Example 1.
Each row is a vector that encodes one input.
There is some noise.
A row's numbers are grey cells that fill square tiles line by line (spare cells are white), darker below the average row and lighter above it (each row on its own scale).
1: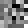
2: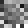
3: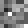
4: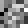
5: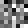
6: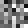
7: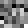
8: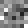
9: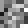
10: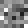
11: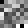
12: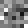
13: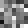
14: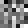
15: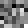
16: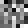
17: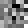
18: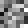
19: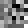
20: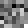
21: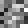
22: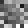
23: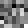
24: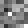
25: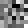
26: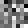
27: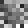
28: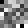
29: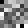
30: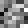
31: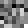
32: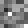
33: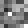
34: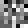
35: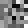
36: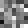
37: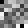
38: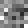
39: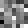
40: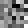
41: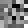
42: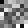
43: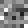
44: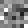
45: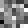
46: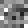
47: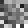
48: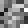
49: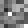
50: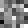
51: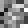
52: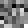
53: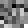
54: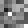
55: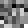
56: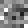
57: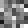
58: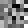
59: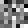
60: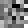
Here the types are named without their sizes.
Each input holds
either a point on a circle, or a point on a line.
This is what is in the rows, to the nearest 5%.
About 55% of them hold a point on a circle. The rest hold a point on a line.
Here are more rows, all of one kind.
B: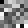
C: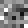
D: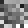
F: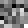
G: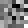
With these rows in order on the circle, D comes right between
B and F.
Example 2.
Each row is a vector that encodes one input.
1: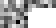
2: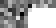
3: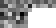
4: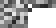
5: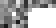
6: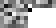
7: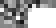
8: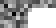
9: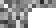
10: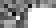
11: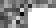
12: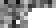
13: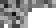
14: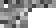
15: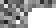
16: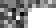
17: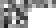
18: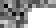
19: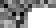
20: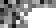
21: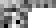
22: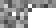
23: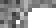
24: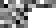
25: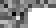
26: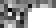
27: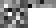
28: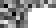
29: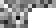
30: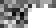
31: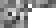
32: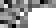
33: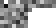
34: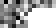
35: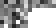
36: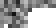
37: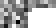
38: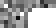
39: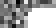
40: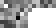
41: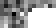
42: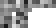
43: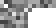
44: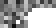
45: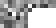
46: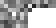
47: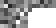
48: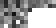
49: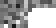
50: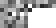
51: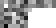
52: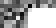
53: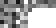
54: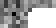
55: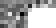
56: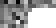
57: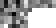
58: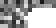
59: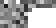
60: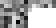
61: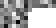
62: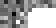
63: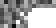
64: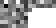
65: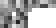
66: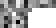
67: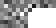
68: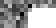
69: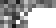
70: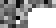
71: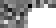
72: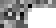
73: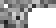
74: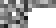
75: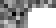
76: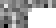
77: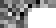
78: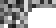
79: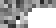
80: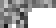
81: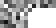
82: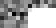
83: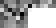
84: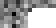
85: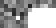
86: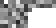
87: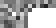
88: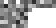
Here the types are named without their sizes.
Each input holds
a point on a line and a true/false value.
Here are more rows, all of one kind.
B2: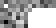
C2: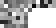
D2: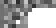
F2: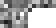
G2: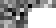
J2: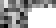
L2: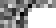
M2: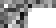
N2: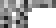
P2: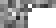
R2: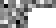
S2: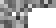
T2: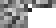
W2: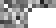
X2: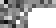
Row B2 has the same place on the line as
C2, F2, J2 and W2.
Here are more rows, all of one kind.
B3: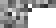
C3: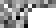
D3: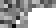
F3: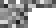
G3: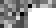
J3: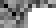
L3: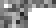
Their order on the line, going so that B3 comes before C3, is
F3, B3, C3, L3, D3, G3, J3.
